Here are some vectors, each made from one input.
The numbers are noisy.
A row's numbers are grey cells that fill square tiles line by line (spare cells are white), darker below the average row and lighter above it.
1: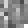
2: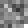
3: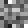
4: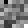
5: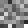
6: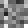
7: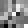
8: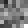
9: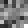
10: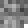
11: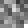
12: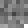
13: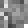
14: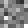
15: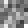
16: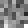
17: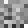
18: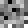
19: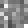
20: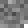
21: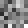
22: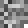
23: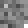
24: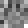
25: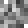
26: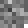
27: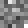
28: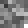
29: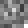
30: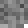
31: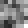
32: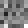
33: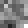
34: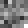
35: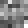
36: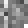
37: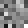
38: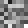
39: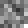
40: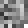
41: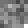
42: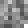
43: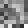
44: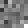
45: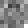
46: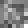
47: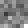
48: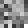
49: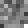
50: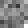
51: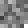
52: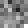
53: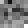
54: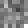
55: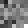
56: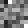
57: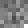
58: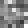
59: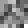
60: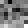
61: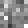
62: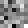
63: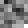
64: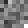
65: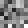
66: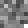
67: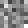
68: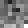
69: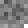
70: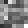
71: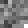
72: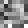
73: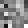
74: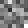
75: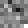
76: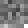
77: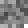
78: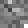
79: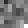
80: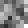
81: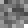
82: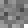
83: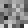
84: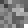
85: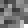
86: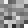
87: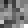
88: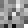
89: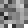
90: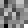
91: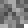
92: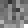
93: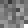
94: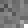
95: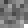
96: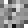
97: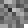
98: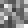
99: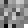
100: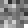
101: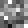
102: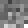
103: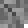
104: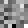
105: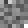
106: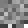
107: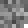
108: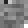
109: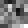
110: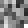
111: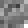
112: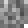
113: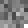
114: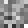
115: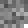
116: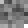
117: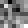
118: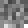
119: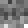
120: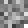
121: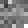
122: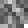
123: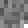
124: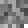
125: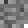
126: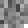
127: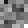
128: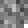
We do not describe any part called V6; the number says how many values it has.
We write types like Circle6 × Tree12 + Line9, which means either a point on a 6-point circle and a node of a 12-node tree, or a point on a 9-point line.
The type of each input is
Bool × (Line9 + V6).
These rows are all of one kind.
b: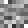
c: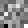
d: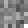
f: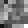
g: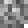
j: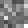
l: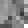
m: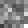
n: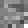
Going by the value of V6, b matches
g and l.
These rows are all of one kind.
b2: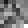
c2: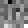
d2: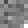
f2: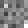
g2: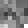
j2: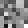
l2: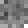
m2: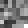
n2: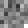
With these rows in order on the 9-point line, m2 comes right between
b2 and j2.
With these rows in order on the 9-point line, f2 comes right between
d2 and n2.
